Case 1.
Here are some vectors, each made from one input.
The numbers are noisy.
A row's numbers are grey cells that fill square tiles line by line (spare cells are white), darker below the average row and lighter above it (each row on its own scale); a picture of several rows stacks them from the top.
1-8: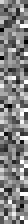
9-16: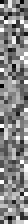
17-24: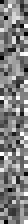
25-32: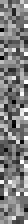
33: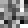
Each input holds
a node of a 7-node tree.
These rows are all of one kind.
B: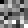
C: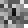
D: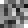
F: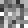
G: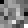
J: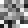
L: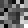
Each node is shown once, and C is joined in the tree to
F and L.
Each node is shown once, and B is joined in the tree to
G and L.
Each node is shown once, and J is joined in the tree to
D.
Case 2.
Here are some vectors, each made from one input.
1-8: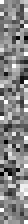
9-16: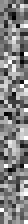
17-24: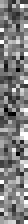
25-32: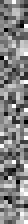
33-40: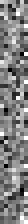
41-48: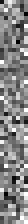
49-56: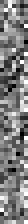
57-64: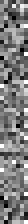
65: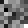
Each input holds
a node of a 10-node tree.
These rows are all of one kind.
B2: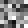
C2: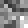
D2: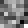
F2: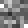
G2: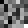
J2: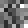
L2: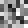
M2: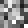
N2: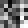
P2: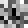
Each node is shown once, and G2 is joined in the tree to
J2.
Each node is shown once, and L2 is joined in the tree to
P2.
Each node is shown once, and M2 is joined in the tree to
D2 and F2.
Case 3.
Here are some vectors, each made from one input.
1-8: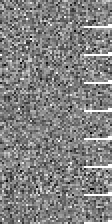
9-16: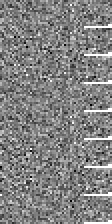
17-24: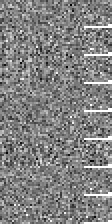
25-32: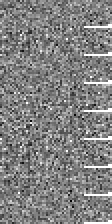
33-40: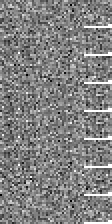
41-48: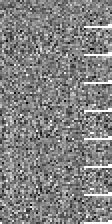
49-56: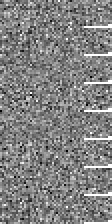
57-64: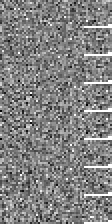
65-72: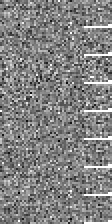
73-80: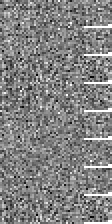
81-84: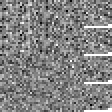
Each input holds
four true/false values.
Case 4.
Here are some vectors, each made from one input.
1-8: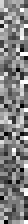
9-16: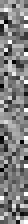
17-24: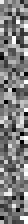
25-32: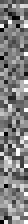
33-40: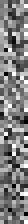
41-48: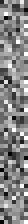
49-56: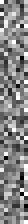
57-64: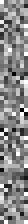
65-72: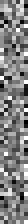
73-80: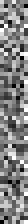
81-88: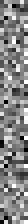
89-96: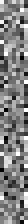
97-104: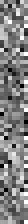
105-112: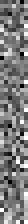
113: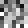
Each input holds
a node of a 9-node tree.
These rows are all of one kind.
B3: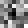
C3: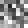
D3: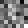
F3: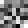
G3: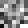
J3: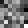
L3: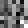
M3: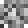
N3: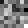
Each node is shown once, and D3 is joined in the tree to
J3 and L3.
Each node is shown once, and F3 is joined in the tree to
L3 and M3.
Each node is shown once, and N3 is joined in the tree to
J3.
